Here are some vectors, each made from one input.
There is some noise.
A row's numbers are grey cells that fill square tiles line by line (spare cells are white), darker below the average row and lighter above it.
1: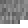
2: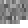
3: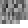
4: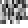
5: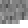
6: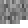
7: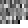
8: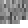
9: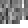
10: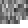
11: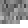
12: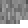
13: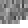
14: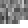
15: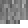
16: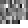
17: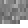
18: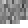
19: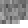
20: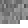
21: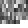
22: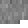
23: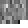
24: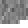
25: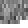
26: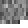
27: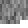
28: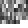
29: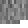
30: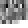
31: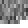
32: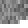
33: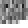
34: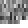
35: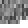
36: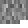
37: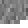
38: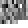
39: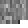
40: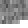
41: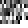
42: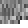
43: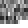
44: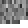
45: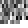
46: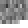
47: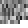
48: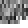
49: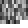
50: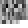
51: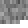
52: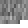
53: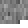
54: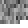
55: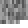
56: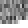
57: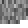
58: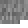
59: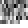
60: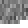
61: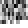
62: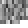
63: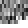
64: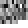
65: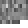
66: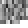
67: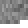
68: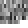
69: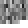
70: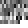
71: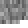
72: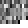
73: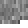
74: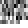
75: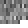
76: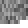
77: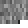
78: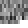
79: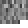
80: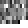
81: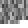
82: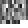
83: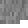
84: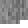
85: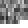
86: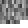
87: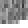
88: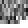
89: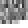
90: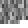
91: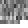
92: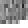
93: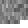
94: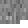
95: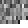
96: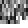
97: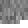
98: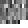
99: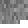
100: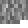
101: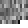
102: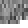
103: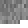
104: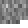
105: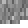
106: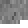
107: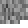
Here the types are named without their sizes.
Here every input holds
a list of points on a line.
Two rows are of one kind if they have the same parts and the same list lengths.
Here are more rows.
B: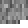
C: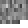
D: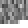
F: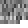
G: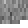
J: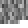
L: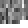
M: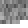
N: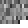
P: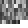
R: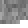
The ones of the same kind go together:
B, M, N, R
C, F
D, J, L
G, P

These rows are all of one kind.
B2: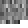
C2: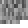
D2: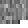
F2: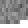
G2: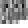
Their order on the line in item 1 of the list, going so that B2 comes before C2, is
G2, B2, F2, C2, D2.
